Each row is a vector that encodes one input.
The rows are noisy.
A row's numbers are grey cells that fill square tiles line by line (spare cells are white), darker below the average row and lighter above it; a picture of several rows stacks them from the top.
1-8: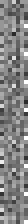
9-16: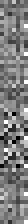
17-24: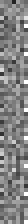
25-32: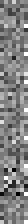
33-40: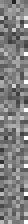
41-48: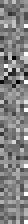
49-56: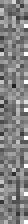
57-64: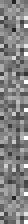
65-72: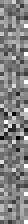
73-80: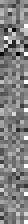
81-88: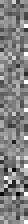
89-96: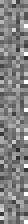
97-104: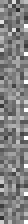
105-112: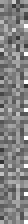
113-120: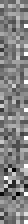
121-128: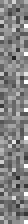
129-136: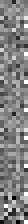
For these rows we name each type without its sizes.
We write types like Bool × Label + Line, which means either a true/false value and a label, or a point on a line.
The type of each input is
List(Line).
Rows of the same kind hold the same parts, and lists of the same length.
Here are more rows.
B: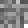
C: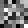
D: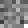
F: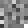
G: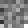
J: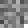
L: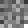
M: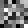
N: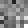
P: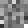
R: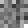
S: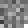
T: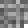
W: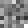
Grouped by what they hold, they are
B, D, G, J, L, N, S, T
C, M
F, P, R, W

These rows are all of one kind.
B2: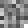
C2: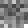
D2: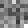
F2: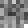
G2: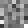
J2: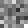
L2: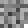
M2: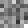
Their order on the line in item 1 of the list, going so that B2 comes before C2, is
G2, J2, B2, C2, F2, D2, M2, L2.
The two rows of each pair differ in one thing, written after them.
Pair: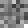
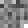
the place on the line in item 2 of the list
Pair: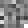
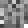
the place on the line in item 1 of the list
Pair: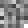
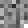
the place on the line in item 1 of the list
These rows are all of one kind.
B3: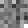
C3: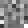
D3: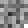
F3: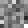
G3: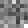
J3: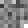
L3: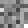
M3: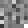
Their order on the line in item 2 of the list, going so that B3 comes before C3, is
J3, B3, G3, L3, D3, F3, M3, C3.
